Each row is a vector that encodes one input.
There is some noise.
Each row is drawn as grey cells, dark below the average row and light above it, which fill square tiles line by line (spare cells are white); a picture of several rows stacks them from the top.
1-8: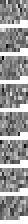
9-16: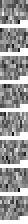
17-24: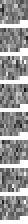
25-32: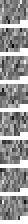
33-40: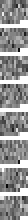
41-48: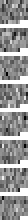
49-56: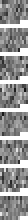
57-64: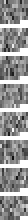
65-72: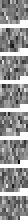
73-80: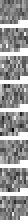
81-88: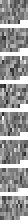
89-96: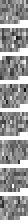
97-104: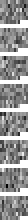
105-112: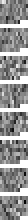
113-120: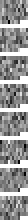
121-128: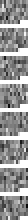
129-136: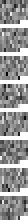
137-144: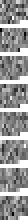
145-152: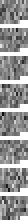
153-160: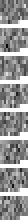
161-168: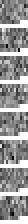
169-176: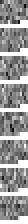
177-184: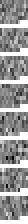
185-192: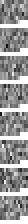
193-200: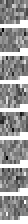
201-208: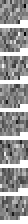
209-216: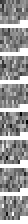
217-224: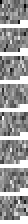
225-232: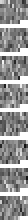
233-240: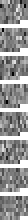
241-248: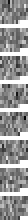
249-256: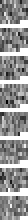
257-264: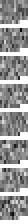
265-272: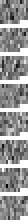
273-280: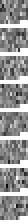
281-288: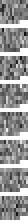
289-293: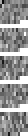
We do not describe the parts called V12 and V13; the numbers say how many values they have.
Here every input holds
a point on an 11-point line, together with either one of 10 labels and a value of V12, or a value of V13.
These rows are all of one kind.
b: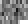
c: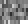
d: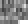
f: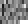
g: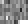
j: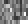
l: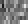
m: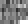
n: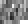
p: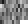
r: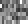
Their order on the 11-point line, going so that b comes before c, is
p, j, b, g, d, r, m, l, c, f, n.
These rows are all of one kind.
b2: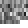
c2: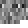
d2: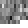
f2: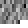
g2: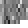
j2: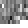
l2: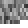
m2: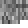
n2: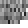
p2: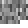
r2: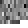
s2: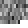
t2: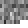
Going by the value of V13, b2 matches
l2, p2 and t2.
